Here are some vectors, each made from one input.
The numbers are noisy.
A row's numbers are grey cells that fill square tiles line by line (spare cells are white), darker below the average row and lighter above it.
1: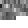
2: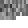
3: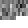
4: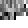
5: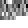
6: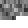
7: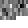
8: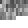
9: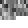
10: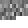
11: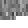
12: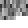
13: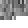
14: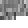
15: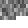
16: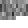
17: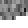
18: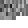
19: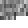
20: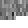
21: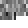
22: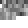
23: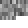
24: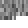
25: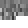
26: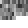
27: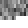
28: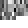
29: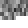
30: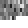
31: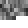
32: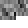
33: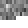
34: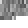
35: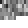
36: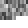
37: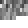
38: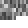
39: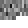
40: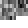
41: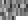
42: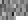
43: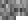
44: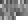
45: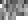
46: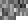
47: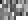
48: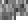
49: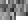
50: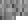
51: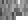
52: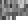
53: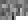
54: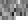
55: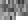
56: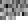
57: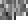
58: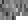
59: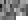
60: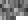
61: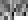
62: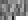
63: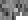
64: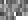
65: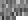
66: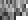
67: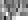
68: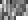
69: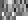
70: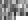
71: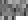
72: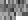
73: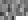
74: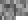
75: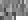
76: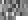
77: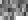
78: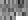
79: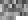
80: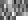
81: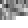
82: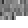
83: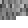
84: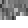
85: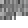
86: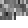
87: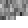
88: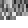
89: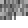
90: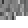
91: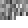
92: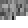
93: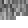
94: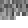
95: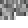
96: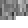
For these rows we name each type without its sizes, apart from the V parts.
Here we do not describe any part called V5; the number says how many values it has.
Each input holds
a list of items, each a true/false value and a value of V5.
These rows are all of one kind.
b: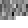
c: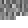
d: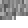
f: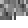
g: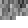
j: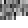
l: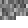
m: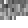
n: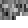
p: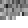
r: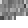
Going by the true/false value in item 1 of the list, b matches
c and n.
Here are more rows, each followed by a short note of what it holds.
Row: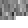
a list of two items
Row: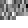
the empty list
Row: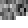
a list of two items
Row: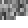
a list of two items
